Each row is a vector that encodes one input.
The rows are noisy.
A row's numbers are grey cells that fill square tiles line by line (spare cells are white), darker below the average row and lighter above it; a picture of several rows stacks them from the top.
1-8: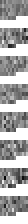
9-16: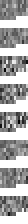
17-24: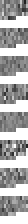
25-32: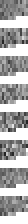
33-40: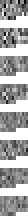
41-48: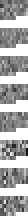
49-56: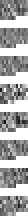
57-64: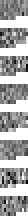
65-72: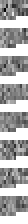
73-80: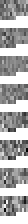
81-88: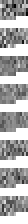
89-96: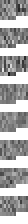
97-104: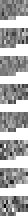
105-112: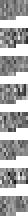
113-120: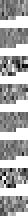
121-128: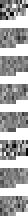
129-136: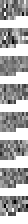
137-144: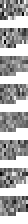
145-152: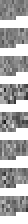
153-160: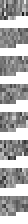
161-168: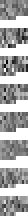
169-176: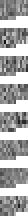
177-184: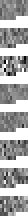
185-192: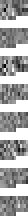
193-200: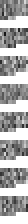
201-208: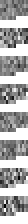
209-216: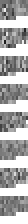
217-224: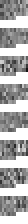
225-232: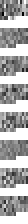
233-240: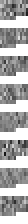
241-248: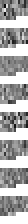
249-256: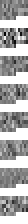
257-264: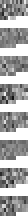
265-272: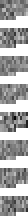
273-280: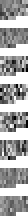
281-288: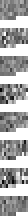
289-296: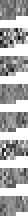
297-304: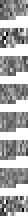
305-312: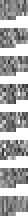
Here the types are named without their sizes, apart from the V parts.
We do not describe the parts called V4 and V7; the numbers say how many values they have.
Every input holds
a point on a line, together with either a true/false value and a value of V7, or a value of V4.
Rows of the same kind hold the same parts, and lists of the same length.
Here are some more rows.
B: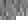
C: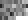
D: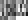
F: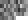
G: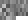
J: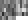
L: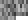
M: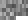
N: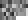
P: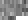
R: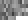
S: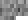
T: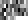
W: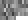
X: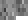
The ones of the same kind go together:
B, D, F, G, L, M, N, P, T, W
C, J, R, S, X

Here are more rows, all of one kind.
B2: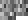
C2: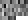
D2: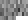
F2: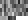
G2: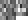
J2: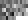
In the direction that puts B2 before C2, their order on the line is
B2, D2, C2, F2, J2, G2.
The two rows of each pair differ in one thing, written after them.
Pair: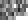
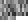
the true/false value
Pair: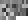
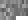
the value of V7
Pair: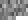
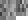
the place on the line
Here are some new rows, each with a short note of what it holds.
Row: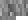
a point on a line, a true/false value and a value of V7
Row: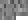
a point on a line and a value of V4
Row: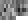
a point on a line, a true/false value and a value of V7
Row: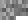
a point on a line, a true/false value and a value of V7
